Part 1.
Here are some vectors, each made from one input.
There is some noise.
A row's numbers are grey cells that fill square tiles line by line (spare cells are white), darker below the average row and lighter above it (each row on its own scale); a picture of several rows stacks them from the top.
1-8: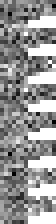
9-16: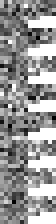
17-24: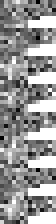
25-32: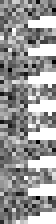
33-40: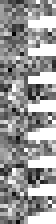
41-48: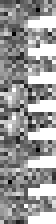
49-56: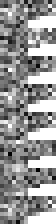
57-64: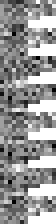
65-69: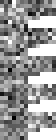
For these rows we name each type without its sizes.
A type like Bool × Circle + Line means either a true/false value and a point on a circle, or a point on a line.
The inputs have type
List(Line).
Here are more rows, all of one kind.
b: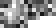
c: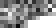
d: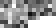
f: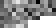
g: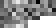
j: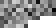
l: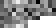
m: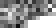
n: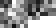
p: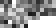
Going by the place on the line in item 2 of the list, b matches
f, g, l and n.
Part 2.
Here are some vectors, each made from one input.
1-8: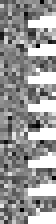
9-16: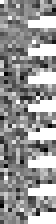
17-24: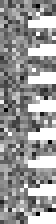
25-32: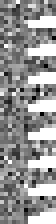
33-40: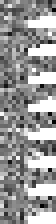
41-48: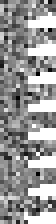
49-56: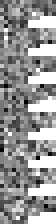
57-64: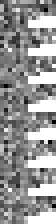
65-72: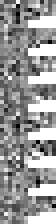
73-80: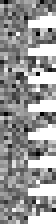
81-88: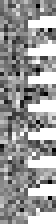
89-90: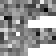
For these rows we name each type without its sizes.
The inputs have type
(Bool × Bool × Bool + Unit) × Circle.
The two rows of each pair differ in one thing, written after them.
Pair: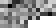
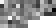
the place on the circle
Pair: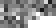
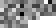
one of the three true/false values
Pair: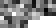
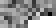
one of the three true/false values
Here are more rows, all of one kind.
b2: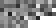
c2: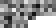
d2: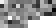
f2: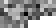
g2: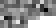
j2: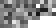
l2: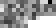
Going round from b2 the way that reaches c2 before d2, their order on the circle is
b2, j2, g2, f2, c2, l2, d2.
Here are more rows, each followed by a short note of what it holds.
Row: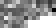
a point on a circle
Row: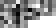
a point on a circle
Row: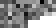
a point on a circle
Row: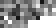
a point on a circle
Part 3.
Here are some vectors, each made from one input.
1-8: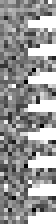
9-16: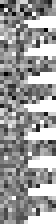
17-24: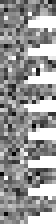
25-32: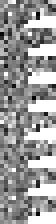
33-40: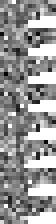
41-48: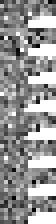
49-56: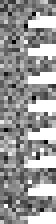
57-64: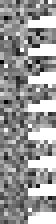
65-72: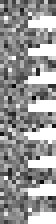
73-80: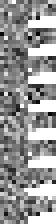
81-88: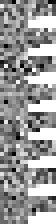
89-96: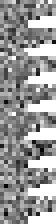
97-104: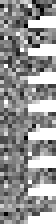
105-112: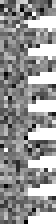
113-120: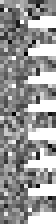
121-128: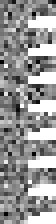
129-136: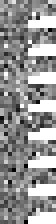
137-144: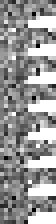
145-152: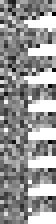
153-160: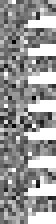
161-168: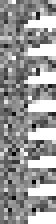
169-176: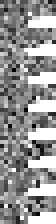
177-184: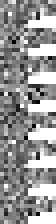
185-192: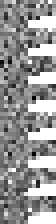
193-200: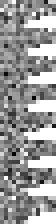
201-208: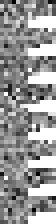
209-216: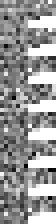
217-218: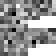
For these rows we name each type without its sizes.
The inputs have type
Bool × Bool × Bool × Bool + Circle.
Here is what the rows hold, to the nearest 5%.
About 25% of them hold a point on a circle. The rest hold four true/false values.
